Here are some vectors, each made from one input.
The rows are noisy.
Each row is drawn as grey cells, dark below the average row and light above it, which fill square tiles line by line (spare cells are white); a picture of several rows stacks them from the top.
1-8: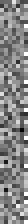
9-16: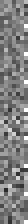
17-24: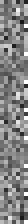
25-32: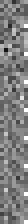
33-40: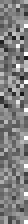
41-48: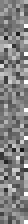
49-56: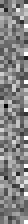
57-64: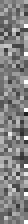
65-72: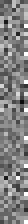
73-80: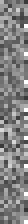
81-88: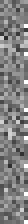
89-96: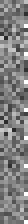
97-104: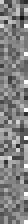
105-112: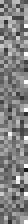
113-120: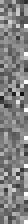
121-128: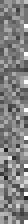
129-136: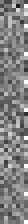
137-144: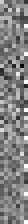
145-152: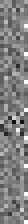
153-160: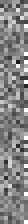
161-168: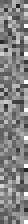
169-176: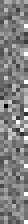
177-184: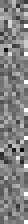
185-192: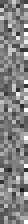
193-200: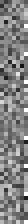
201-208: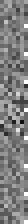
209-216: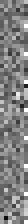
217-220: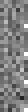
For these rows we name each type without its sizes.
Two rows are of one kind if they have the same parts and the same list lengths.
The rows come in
4 kinds.
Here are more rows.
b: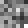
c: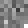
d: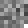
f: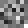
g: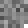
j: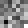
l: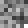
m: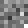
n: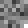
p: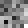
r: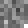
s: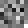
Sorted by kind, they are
b, l
c, d, g, m, n, r
f, s
j, p

